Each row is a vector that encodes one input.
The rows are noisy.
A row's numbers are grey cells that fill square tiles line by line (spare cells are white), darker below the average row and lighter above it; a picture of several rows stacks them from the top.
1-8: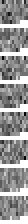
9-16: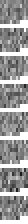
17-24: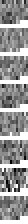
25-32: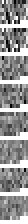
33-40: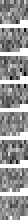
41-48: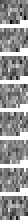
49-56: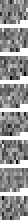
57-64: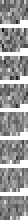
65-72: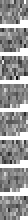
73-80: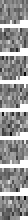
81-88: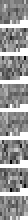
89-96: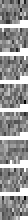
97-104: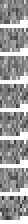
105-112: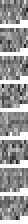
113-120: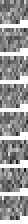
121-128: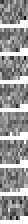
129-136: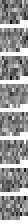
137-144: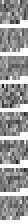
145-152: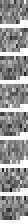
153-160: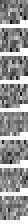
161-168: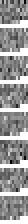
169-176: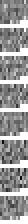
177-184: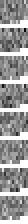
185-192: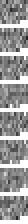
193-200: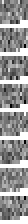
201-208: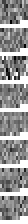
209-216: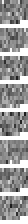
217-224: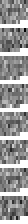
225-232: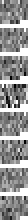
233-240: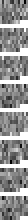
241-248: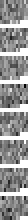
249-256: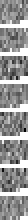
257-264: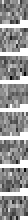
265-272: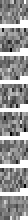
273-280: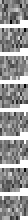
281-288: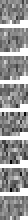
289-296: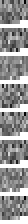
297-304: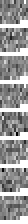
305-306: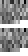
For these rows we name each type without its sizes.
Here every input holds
a list of points on a line.
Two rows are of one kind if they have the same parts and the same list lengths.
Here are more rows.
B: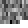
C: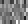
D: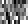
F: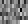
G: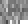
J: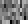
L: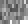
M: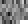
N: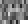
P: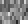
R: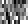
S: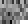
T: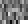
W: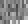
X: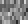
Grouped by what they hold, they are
B, J, N, P, T, X
C, F, G, L, M, S, W
D, R

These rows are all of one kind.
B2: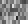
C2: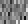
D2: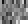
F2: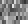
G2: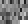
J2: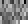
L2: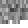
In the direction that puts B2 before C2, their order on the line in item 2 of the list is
F2, B2, L2, C2, D2, J2, G2.
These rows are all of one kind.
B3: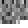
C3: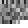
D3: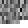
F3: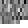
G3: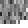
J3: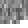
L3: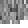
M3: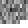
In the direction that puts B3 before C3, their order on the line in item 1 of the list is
L3, J3, M3, G3, B3, C3, F3, D3.
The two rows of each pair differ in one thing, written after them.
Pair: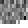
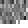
the place on the line in item 2 of the list
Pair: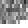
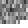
the place on the line in item 2 of the list
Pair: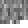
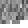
the place on the line in item 2 of the list
